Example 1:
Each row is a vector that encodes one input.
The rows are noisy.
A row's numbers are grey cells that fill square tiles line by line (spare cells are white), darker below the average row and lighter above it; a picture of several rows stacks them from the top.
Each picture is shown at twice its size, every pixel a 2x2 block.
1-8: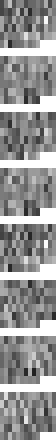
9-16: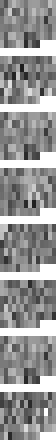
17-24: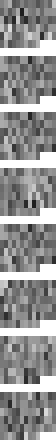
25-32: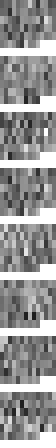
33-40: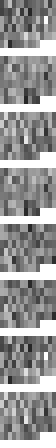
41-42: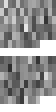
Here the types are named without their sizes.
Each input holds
a point on a circle.
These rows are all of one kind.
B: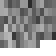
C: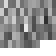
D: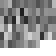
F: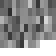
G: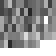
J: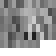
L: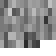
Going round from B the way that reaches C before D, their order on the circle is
B, C, L, J, F, G, D.
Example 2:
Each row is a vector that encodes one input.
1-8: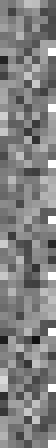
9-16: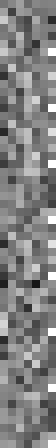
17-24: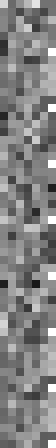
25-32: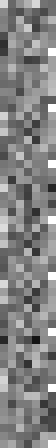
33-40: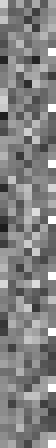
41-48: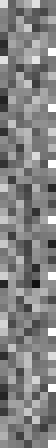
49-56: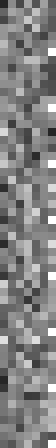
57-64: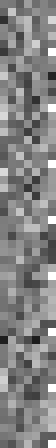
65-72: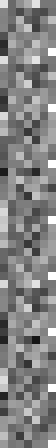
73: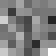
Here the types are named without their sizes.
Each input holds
three true/false values.
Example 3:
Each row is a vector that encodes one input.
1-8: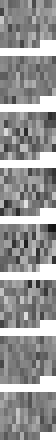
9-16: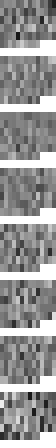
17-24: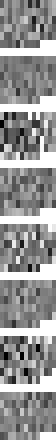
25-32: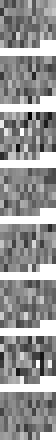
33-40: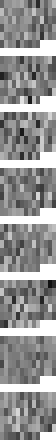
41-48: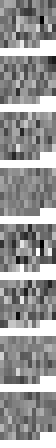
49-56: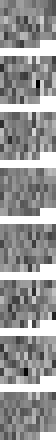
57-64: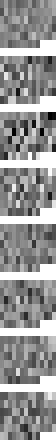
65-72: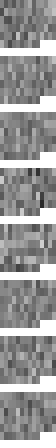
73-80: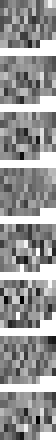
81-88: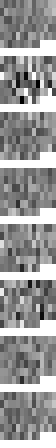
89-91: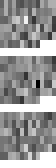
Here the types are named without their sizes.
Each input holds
a point on a circle.
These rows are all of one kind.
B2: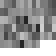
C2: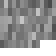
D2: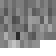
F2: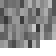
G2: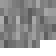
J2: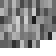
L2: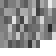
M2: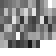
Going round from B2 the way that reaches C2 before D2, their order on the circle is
B2, F2, J2, G2, C2, M2, L2, D2.
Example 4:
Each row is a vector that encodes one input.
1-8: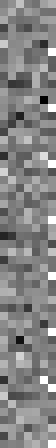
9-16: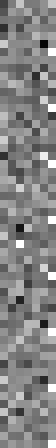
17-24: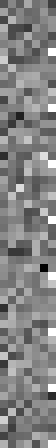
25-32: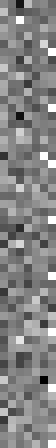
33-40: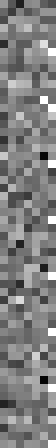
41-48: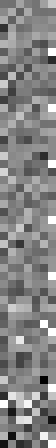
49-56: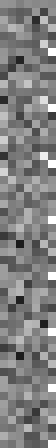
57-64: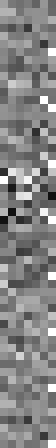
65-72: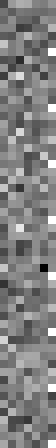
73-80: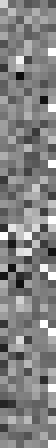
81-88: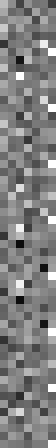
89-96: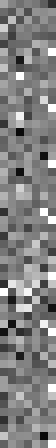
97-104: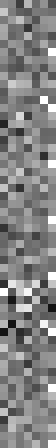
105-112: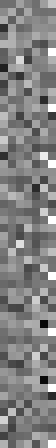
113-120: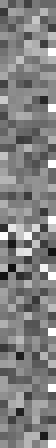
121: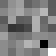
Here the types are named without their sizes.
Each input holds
either a fixed value, or five true/false values.
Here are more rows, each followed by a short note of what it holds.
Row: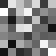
a fixed value
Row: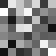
a fixed value
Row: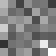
five true/false values
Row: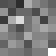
five true/false values
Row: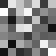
a fixed value
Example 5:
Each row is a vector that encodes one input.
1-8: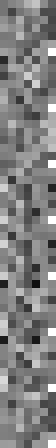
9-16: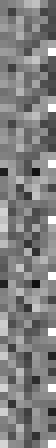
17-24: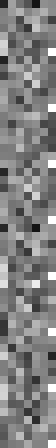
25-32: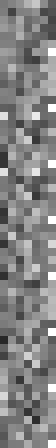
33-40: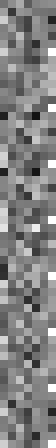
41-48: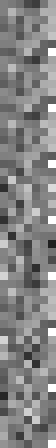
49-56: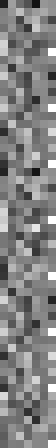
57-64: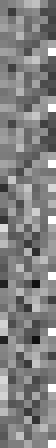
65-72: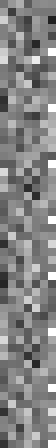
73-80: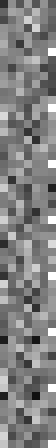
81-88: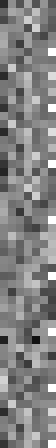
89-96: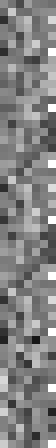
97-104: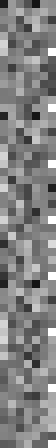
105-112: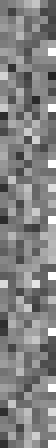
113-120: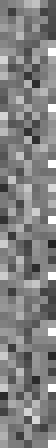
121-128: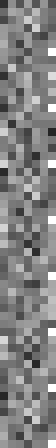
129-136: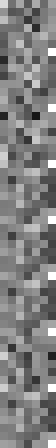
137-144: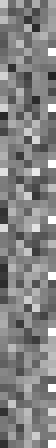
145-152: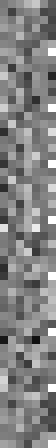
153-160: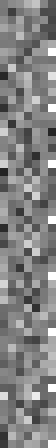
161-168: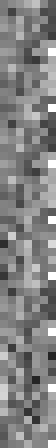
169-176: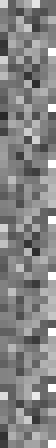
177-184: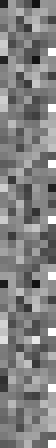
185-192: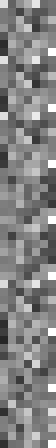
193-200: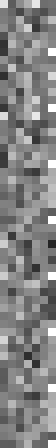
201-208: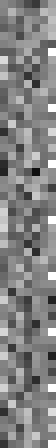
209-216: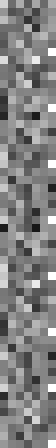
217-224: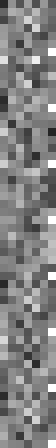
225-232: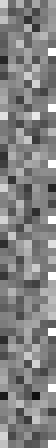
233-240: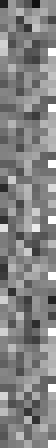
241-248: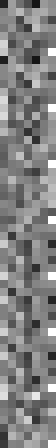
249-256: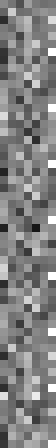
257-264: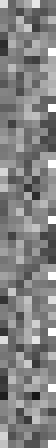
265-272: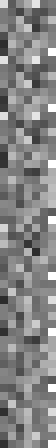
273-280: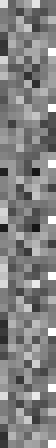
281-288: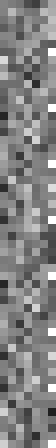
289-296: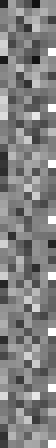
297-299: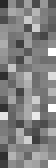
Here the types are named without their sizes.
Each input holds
three true/false values.
